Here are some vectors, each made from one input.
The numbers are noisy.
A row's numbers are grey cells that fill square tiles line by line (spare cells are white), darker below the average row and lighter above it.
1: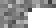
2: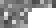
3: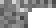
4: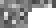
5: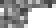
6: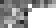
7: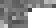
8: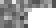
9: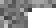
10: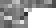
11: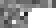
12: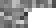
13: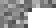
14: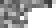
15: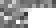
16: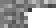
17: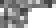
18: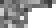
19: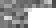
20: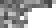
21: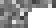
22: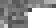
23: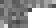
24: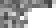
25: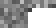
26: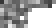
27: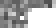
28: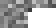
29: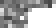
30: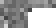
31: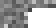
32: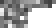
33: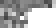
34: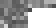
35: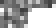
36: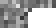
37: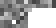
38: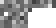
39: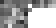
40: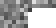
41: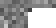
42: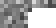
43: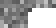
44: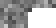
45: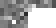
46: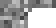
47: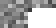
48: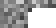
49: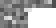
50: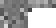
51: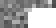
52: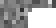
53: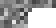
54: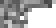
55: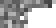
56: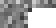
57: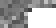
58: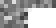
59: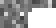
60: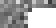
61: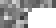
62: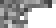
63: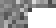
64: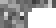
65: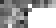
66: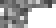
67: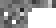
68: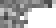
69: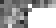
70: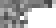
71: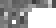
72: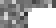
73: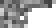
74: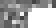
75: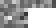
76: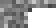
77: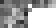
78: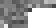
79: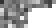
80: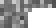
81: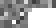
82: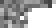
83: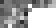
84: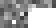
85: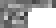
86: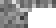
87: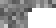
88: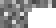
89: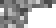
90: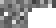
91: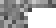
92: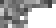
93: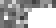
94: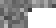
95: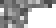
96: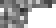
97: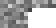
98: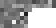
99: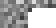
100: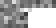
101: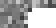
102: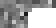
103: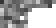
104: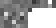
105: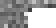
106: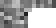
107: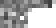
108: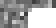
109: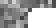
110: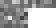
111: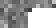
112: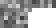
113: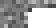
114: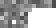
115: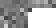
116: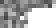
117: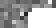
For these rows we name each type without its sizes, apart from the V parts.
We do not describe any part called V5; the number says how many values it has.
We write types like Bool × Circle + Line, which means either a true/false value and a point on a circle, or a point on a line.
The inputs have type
Line + List(Bool × V5).
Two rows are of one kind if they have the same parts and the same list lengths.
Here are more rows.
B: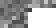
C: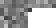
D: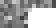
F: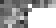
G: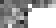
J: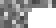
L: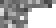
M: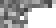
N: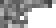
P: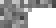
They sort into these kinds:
B, C
D, J, P
F, G
L, M, N

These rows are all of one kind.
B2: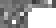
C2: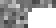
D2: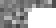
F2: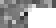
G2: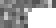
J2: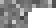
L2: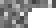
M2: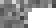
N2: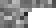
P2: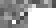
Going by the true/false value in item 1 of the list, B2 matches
F2, J2, L2 and P2.
